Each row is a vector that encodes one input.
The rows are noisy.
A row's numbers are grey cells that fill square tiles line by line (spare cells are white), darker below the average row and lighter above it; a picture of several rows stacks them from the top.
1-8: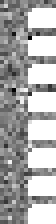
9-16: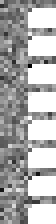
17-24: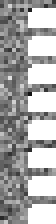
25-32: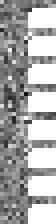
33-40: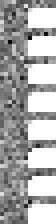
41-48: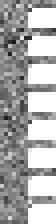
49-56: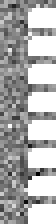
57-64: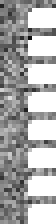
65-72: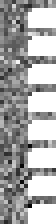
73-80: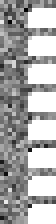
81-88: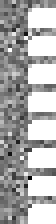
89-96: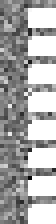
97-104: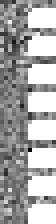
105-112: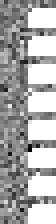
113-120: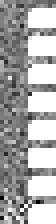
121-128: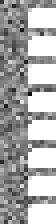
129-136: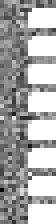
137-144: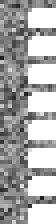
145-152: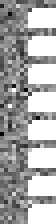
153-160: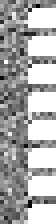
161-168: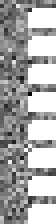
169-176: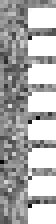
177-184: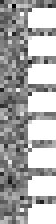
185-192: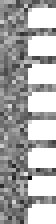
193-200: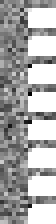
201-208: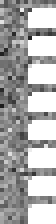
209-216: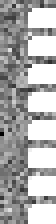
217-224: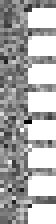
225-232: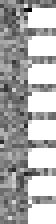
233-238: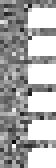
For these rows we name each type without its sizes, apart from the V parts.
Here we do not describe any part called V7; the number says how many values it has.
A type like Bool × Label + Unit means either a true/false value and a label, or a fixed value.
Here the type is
Bool × (Label + Tree) × V7.
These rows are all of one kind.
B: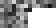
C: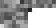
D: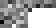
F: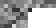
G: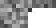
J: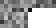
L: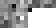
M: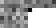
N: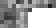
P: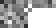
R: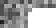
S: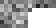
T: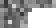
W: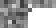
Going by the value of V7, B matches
C, N, R and T.
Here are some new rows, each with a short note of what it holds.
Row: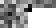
a node of a tree, a true/false value and a value of V7
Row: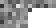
a node of a tree, a true/false value and a value of V7
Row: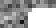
a label, a true/false value and a value of V7
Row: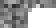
a label, a true/false value and a value of V7
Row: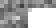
a label, a true/false value and a value of V7
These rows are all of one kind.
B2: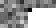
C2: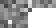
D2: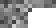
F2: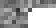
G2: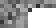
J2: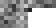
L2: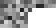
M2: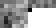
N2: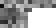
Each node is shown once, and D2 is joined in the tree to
F2 and J2.
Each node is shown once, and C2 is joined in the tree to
F2.
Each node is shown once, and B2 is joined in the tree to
J2 and L2.
